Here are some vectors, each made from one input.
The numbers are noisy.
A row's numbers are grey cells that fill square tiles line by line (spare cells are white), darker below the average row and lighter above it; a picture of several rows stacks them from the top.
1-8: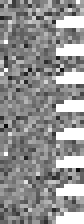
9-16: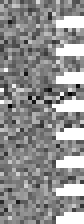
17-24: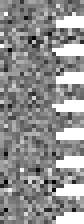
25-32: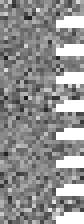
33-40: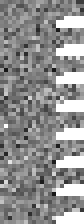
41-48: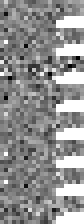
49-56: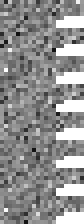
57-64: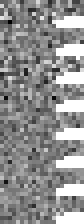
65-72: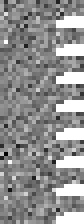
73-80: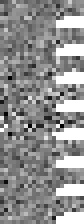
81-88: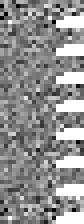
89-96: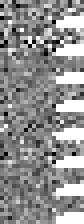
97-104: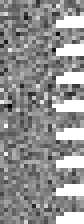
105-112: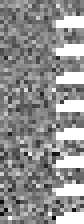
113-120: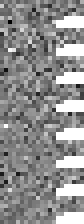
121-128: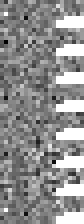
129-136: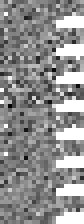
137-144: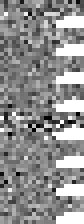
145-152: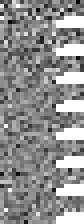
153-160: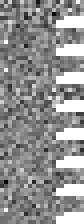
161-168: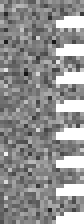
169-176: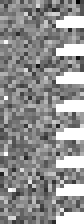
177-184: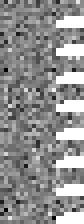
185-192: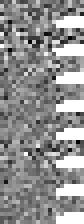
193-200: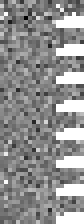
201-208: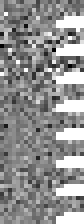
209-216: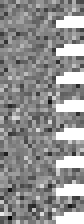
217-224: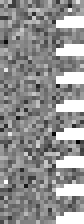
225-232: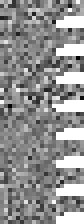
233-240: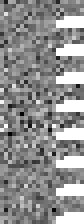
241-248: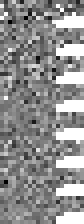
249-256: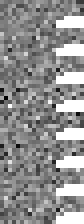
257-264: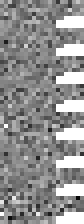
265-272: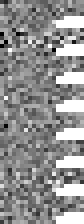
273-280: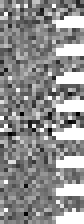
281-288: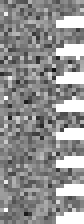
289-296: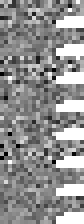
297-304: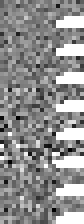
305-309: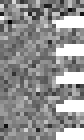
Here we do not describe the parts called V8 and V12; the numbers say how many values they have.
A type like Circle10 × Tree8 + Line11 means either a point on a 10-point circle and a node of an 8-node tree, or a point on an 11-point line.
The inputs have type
(Bool × Bool × Bool × Bool + Unit) × ((Line4 × Line6 + V12) × V8 + Unit) + Line9.
